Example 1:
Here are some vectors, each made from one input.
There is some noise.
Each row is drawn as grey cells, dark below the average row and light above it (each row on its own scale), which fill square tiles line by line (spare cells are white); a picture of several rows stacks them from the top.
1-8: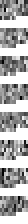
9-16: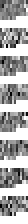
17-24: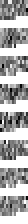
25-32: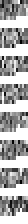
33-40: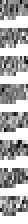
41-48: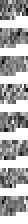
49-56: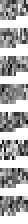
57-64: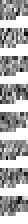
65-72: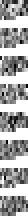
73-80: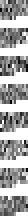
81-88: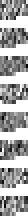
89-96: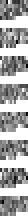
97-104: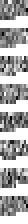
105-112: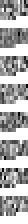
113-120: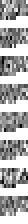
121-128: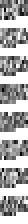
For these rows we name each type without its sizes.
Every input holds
either a fixed value, or a node of a tree, or three true/false values.
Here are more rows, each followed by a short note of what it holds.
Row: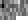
a node of a tree
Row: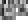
a node of a tree
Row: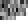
a node of a tree
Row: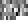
a fixed value
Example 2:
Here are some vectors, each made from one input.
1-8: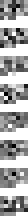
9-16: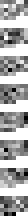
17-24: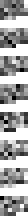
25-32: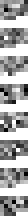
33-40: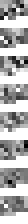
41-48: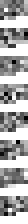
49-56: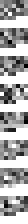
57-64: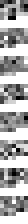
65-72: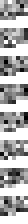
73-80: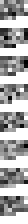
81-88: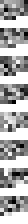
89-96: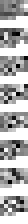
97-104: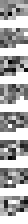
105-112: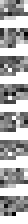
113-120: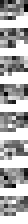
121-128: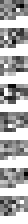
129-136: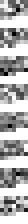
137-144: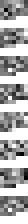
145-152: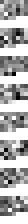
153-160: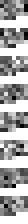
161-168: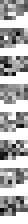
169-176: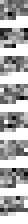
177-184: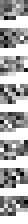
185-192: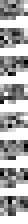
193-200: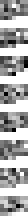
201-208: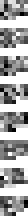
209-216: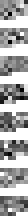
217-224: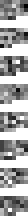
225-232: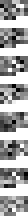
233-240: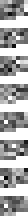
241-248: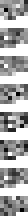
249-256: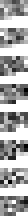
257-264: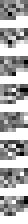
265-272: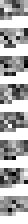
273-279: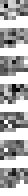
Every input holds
either one of 9 labels, or three true/false values.
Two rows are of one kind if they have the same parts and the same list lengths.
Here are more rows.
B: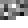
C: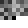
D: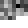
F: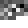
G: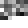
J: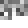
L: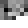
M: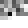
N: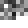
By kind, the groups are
B, G, J, M
C, D, F, L, N

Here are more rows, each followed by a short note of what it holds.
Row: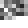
one of 9 labels
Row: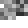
one of 9 labels
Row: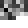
three true/false values
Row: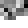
one of 9 labels
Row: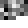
one of 9 labels
